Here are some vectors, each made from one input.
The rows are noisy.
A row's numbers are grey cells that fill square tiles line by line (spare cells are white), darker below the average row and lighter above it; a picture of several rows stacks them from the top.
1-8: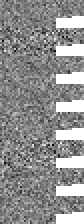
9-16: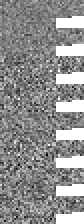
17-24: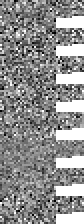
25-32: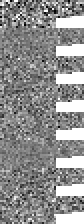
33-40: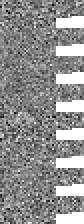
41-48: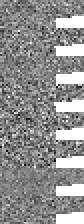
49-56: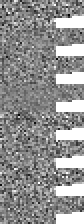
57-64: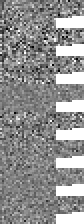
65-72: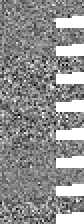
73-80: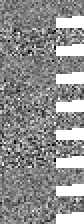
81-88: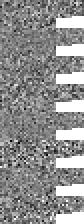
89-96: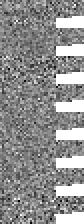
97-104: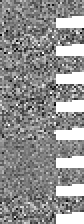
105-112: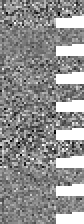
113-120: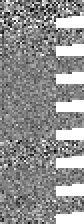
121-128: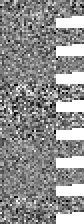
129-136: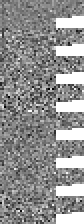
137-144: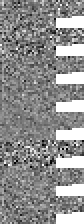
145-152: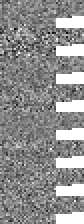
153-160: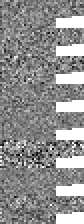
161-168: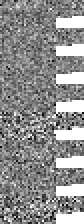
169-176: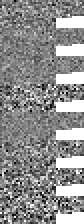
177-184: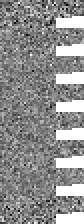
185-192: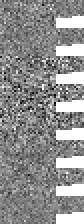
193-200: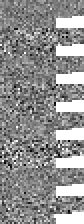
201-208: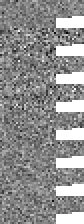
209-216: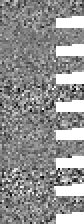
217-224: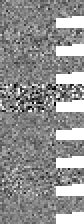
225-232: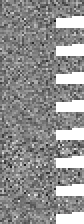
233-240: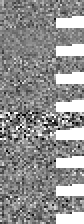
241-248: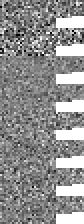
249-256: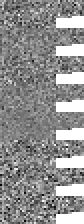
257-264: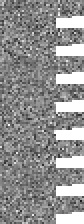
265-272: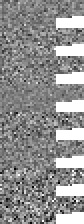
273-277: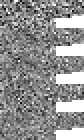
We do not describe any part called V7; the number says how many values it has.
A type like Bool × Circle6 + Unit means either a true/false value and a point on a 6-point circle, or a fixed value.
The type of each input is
(Bool × Bool × Bool × Bool + V7) × Line5 + List2(Circle10).
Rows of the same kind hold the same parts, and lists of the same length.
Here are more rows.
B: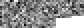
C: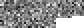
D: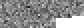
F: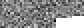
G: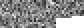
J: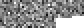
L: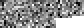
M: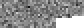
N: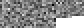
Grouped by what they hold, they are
B, F
C, D, M
G
J
L, N

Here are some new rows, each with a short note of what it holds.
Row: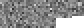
a point on a 5-point line and a value of V7
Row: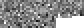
a point on a 5-point line and a value of V7
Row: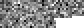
a list of one item
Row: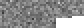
a point on a 5-point line and four true/false values
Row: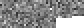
a point on a 5-point line and a value of V7
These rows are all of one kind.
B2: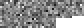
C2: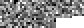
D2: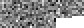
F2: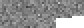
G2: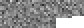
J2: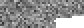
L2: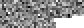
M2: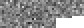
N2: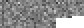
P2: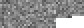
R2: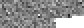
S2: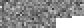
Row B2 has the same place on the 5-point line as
C2 and G2.
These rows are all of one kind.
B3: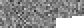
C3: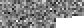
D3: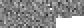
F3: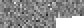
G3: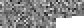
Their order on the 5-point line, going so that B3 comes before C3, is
B3, G3, D3, F3, C3.
